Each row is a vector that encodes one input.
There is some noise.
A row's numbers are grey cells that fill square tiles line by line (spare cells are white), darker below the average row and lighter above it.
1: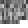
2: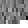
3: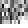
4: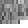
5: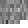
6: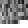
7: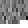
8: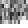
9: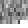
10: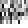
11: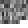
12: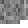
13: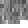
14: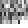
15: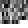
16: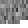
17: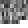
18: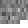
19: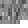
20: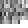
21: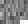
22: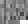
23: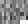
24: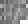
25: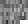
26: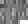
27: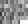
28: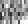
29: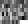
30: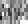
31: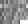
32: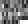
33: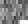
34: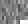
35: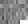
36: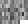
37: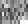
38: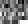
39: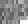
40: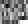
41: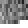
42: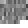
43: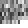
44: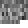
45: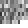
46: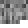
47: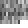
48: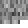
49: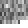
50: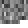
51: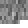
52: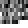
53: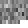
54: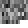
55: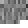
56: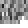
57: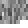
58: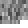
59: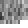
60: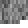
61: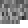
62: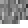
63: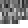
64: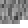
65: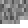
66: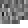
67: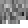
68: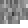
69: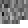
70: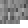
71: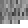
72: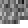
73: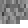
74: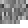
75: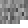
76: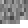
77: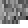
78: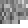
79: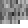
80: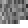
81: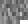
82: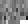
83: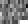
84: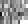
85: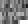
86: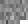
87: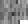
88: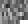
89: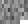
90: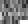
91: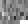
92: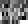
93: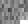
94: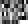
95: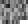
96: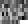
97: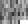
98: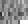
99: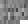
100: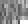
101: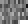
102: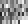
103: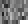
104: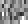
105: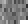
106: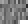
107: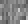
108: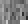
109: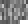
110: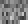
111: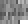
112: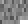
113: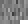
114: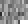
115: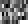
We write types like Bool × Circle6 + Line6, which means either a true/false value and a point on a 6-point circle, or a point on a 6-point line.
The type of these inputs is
(Label5 + Line5) × Tree10.
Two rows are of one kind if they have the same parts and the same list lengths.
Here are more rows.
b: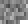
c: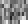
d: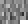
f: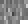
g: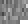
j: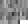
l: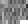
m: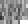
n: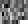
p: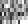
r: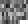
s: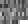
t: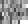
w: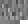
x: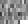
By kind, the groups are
b, f, g, j, m, n, p, r, t, w, x
c, d, l, s

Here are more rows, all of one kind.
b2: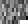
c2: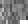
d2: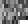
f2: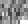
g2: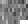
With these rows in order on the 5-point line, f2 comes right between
c2 and g2.
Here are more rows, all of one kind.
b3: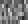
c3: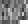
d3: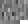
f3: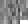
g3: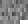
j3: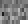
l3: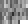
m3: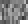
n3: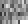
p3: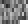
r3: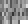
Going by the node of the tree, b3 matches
f3, g3 and r3.
